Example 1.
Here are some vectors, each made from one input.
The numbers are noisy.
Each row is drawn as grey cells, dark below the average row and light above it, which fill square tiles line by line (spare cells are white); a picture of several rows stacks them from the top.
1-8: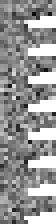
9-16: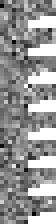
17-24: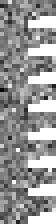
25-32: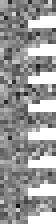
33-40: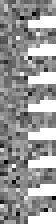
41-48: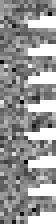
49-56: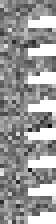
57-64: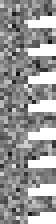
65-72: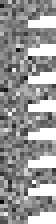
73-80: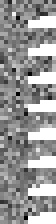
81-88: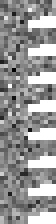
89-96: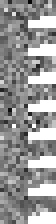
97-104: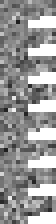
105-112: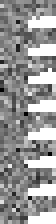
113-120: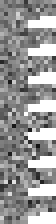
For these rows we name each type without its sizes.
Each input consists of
two labels, together with either a fixed value, or three true/false values.
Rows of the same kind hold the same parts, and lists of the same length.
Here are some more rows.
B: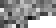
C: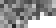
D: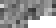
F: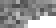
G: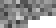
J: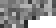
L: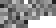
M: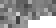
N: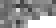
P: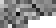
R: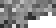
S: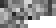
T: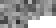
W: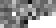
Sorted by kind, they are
B, C, J, L, P, R, S, W
D, F, G, M, N, T

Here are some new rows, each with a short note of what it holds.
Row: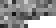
two labels and three true/false values
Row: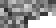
two labels and three true/false values
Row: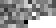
two labels and three true/false values
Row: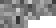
two labels
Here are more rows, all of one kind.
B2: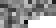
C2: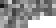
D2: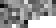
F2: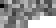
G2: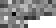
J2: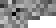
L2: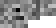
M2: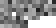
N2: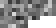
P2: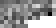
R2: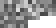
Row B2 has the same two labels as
C2 and F2.
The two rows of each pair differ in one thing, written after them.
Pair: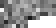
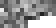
one of the two labels
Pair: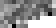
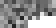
one of the three true/false values
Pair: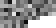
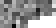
one of the three true/false values
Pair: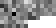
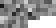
one of the three true/false values
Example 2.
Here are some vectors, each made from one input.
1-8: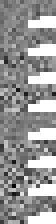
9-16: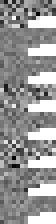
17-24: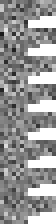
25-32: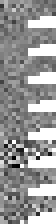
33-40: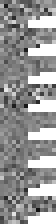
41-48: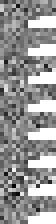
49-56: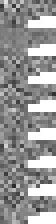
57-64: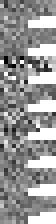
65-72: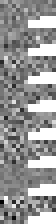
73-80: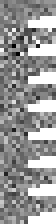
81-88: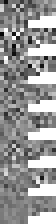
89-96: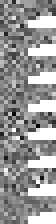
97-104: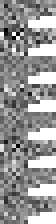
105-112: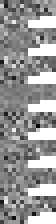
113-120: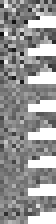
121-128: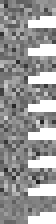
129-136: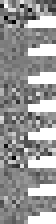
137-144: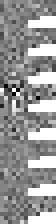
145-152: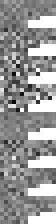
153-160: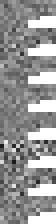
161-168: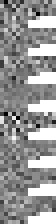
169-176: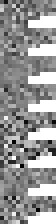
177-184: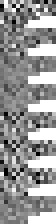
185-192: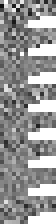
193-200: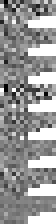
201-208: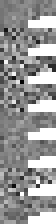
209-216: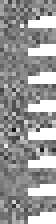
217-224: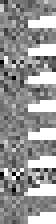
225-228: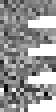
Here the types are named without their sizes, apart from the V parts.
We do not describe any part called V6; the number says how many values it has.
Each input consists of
either a point on a line and a true/false value, or a value of V6.
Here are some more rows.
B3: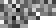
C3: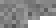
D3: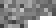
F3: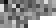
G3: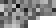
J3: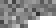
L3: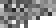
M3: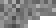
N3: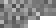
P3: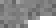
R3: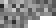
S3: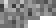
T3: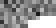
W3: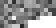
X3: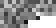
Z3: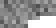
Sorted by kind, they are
B3, C3, D3, J3, M3, N3, P3, R3, S3, T3, W3, Z3
F3, G3, L3, X3

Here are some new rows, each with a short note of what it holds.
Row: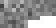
a point on a line and a true/false value
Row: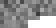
a point on a line and a true/false value
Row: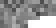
a point on a line and a true/false value
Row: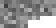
a point on a line and a true/false value
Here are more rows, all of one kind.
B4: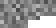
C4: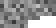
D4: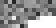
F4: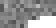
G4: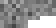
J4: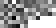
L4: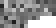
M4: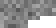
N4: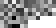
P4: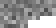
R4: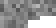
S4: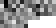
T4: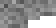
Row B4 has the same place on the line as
C4 and D4.
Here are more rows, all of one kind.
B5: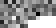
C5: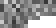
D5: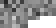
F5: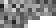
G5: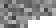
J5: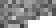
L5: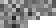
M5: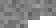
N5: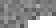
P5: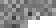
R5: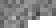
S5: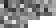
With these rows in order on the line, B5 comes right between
J5 and L5.
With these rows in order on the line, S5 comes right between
N5 and R5.
